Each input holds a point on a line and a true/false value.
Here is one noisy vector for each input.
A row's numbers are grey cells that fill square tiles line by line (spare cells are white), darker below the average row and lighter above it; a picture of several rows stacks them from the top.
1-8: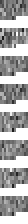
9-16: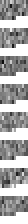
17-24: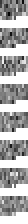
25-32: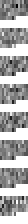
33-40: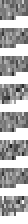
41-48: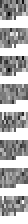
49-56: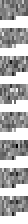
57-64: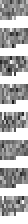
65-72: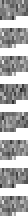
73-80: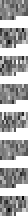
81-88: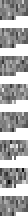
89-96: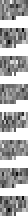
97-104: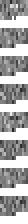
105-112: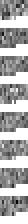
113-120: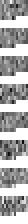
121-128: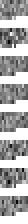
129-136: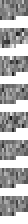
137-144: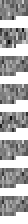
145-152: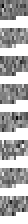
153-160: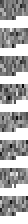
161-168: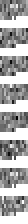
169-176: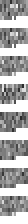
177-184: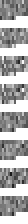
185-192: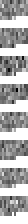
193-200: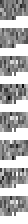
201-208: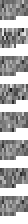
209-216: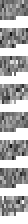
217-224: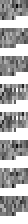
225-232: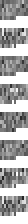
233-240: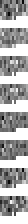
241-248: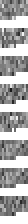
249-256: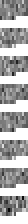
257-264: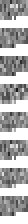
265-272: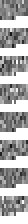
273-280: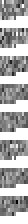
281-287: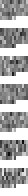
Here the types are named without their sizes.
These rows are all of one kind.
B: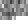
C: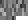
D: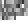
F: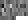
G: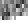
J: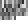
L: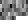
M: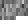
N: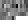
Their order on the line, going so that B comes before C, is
L, J, D, G, N, B, M, F, C.
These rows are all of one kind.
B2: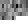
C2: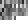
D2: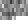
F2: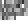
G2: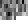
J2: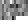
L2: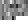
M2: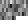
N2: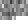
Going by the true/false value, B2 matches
J2, L2 and M2.
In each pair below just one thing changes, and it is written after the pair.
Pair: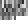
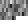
the true/false value
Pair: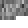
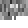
the true/false value
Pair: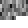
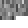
the place on the line
